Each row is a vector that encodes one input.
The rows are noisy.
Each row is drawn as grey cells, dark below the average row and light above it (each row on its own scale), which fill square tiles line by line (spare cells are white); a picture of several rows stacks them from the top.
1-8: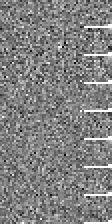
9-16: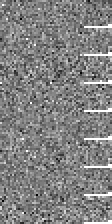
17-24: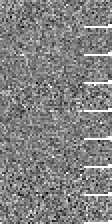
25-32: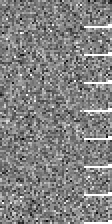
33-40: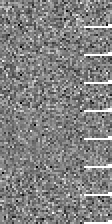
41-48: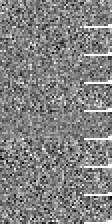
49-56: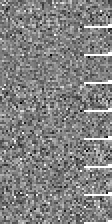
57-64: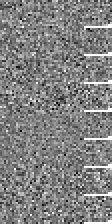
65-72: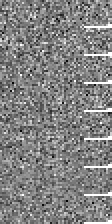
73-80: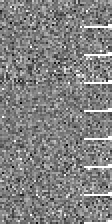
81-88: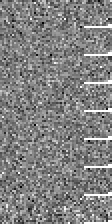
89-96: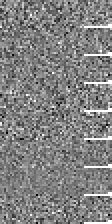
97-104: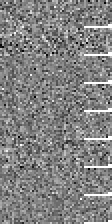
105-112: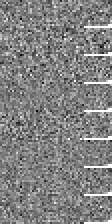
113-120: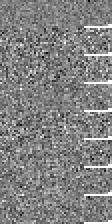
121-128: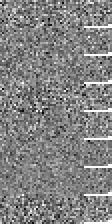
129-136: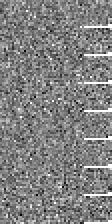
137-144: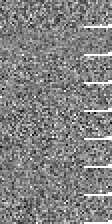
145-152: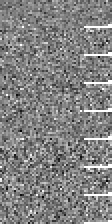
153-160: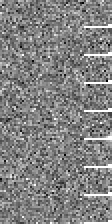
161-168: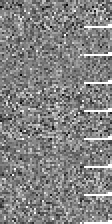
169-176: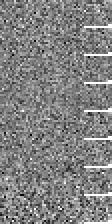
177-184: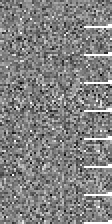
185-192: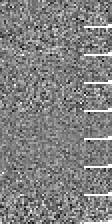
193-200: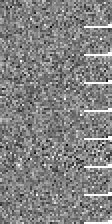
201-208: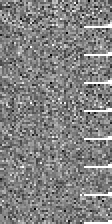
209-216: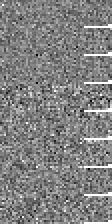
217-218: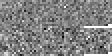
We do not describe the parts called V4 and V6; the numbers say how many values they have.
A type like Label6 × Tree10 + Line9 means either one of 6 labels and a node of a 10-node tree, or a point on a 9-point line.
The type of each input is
Bool × Bool × Bool × Bool + Line8 + (Tree9 + V4) × V6.
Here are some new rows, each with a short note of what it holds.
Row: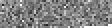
a value of V4 and a value of V6
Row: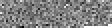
a value of V4 and a value of V6
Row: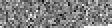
a point on an 8-point line
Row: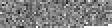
a value of V4 and a value of V6
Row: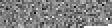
four true/false values
